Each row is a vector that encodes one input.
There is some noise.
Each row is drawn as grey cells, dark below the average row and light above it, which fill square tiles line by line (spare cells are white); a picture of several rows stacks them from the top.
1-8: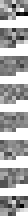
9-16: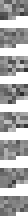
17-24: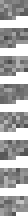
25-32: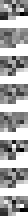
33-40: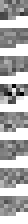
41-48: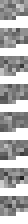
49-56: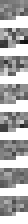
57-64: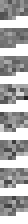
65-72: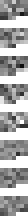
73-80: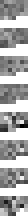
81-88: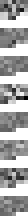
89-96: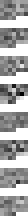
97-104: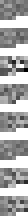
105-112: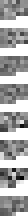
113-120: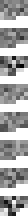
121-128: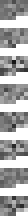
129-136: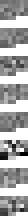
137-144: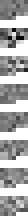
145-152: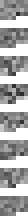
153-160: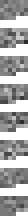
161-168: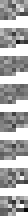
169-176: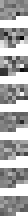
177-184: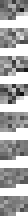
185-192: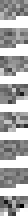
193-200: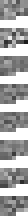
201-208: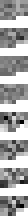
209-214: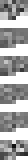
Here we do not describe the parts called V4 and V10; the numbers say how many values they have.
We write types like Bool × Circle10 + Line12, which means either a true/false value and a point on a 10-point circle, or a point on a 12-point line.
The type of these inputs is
(Bool × Bool × Bool + V4) × Label6 + V10.
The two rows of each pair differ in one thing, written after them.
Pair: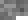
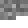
the label
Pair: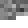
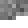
the label
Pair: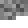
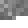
the value of V4
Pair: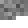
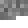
the label
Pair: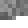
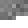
the value of V4
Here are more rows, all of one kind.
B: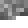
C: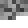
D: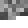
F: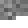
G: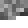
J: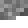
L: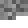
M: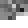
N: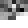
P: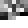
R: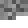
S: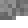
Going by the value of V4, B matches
D, L, N and R.
